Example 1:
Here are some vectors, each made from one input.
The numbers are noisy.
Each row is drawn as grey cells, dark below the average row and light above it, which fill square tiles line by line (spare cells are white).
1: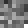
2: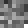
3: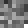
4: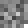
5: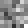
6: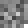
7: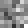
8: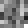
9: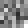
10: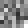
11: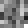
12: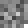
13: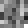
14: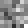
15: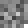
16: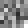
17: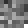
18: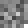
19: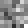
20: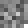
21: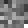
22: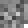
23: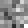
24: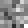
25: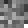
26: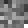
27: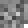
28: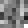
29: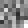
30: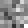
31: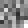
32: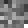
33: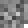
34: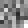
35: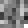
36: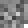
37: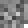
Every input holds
one of 5 labels.
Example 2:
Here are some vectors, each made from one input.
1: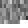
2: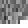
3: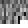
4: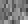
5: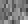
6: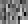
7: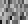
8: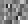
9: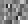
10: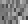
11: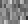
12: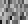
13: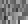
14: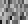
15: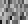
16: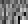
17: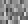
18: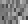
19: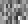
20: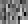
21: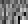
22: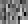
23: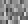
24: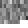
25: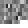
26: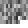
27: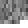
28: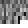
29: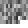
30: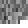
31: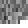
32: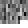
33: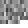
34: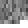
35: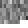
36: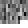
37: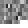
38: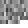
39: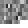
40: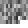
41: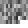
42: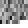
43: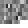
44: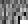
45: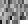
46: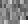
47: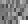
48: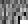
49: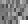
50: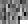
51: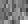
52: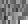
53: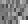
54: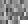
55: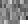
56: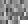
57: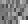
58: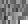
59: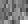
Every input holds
a point on a 10-point line.
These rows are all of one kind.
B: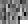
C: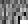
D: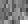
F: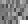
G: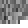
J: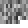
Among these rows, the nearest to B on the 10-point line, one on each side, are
C and G.
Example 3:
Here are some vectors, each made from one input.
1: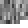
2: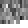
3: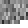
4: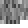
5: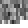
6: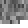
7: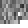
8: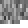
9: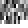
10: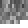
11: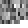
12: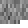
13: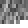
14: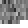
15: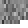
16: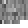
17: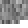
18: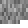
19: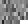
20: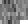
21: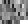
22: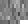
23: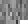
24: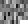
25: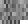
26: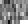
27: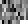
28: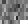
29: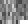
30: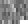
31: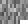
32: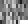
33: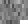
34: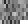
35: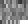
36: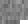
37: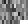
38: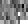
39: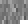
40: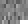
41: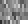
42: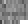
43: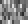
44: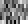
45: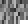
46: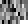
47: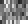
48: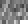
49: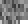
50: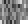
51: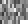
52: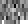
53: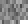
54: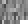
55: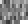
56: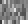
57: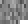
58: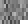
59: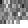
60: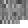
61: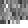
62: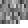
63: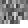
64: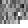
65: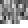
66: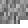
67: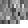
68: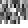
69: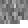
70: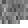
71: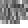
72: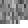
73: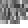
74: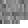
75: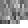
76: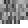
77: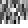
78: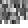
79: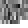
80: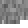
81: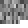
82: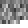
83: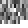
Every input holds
a node of an 11-node tree.
